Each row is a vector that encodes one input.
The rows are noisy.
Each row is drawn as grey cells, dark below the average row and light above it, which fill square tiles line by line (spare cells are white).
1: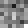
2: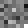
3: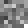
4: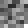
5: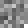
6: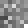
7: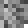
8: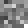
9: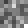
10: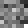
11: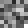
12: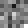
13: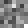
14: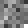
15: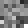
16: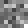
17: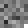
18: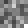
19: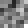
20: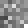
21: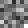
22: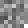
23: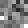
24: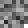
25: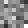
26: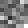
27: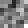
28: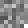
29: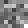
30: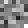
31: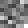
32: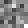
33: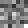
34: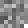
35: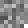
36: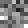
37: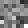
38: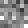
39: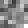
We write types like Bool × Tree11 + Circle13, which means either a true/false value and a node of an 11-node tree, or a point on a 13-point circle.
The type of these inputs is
(Bool × Bool × Bool + Unit) × Line6.
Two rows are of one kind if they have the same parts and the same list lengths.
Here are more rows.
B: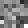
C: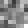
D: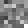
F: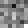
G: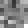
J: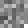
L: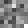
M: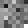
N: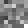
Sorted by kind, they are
B, C, F, G, M
D, J, L, N

